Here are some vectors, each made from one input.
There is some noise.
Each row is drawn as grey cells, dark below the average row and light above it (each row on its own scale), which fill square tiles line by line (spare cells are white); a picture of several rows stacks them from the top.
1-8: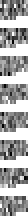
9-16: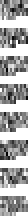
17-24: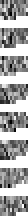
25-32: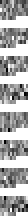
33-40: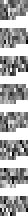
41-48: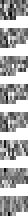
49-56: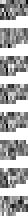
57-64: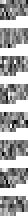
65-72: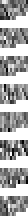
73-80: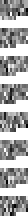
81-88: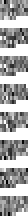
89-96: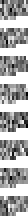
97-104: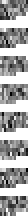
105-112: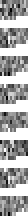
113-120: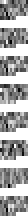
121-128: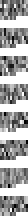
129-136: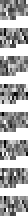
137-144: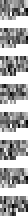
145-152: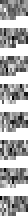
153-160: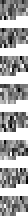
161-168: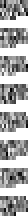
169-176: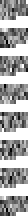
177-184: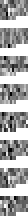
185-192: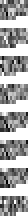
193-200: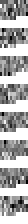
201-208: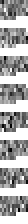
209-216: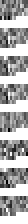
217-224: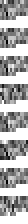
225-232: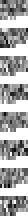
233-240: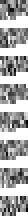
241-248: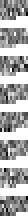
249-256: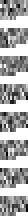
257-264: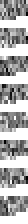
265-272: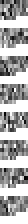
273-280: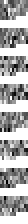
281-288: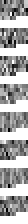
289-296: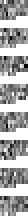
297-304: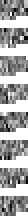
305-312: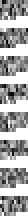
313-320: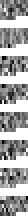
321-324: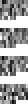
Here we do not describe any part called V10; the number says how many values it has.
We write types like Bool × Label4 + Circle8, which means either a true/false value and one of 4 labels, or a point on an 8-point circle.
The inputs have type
Line4 × List2(V10) + List2(Line6).
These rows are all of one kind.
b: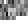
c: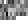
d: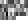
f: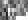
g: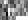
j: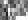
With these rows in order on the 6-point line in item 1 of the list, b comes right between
c and g.
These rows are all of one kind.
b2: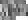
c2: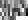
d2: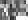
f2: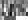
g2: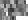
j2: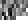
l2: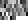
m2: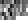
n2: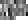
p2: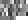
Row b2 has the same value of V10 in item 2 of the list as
c2 and f2.
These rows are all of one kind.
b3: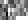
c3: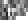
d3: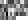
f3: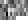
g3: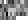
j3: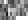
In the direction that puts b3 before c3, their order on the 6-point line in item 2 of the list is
f3, b3, c3, d3, j3, g3.
